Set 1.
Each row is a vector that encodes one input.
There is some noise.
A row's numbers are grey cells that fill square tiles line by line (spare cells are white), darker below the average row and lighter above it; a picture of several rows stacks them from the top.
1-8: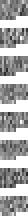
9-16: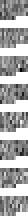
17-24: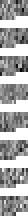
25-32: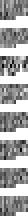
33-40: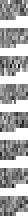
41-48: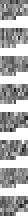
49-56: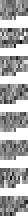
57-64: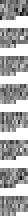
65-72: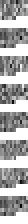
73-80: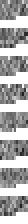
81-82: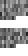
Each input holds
a node of a 10-node tree.
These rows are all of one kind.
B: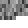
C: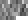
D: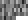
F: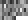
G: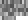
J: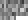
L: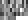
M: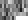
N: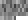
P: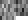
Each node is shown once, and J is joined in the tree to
F, G and L.
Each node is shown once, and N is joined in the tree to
D and G.
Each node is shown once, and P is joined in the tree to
C.
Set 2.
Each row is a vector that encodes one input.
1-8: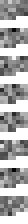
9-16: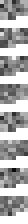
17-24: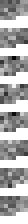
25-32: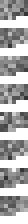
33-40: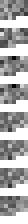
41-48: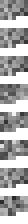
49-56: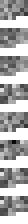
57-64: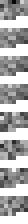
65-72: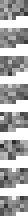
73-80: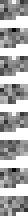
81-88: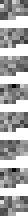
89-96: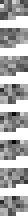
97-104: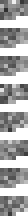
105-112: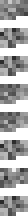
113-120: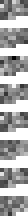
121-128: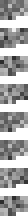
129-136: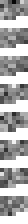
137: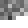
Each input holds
three true/false values.
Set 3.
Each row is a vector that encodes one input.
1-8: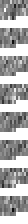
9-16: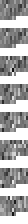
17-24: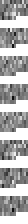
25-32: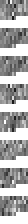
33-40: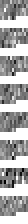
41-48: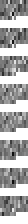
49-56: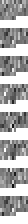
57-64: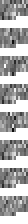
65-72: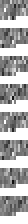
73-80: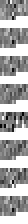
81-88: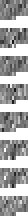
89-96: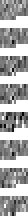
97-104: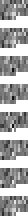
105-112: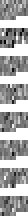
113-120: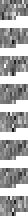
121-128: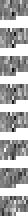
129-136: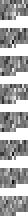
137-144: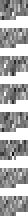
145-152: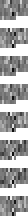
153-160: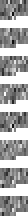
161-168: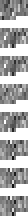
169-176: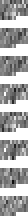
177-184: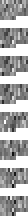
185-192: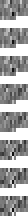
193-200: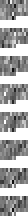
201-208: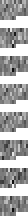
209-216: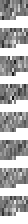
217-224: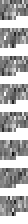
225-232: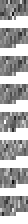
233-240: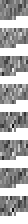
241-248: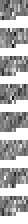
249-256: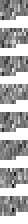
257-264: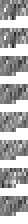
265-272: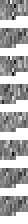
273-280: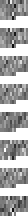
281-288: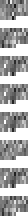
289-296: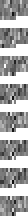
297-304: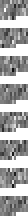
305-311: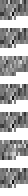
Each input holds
either a fixed value, or three true/false values.
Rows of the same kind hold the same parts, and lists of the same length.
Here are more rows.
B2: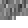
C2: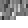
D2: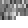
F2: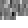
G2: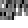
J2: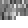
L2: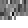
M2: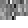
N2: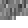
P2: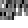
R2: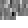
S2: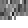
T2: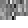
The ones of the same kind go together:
B2, C2, D2, F2, J2, L2, M2, N2, R2, S2, T2
G2, P2

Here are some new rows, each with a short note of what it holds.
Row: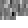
three true/false values
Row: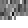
three true/false values
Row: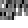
a fixed value
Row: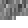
three true/false values
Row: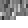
three true/false values
